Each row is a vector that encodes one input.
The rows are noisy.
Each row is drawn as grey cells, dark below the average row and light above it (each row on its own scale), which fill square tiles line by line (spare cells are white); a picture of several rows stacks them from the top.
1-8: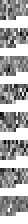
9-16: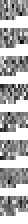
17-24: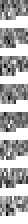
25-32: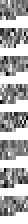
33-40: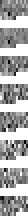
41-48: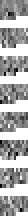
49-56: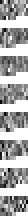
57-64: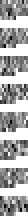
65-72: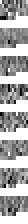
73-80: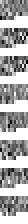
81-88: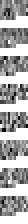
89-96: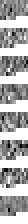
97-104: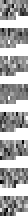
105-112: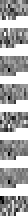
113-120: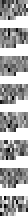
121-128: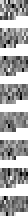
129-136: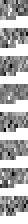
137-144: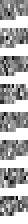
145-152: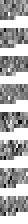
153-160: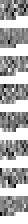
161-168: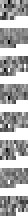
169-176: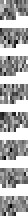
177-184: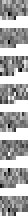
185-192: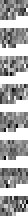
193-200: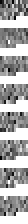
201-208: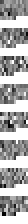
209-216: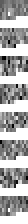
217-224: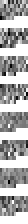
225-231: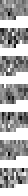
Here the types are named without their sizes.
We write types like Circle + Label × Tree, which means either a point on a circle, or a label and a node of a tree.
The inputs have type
(Bool × Circle + Unit) × Tree + Unit.
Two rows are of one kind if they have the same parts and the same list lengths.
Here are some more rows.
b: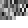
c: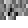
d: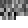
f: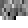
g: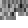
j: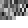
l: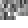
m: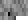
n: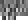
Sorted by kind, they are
b, j
c, d, f, m, n
g, l

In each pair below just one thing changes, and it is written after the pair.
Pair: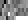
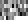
the node of the tree
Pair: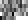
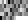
the true/false value
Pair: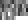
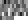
the node of the tree
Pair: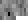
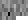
the true/false value
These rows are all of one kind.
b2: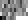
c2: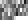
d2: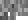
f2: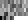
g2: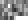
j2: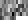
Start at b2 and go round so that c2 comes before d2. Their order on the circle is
b2, j2, c2, g2, d2, f2.
